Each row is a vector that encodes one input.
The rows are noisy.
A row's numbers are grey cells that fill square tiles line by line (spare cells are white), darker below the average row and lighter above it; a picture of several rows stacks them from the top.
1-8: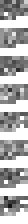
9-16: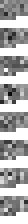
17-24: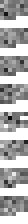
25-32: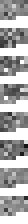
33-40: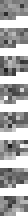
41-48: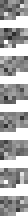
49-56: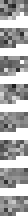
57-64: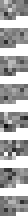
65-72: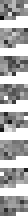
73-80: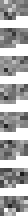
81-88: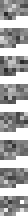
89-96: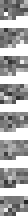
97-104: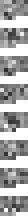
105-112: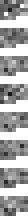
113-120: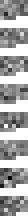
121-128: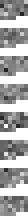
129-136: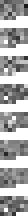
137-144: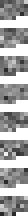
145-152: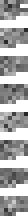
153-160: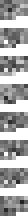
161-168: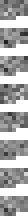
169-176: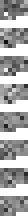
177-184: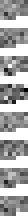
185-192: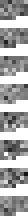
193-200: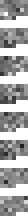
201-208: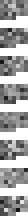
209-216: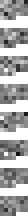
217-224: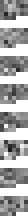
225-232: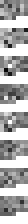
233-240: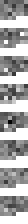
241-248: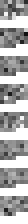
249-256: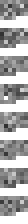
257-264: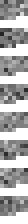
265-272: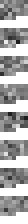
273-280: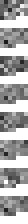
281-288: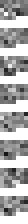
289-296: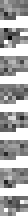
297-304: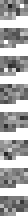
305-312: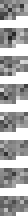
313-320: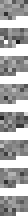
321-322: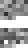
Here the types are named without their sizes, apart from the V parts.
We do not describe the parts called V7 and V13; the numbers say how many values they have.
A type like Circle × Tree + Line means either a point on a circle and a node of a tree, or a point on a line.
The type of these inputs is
Line × Line × Tree × Tree + V7 × V13.
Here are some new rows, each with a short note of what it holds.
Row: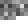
a value of V7 and a value of V13
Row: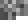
a point on each of two lines and a node of each of two trees
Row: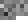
a point on each of two lines and a node of each of two trees
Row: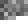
a value of V7 and a value of V13
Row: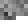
a point on each of two lines and a node of each of two trees
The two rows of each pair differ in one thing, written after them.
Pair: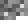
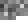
the value of V13
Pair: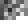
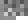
the value of V13
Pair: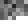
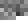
the value of V7
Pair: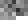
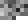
the value of V7
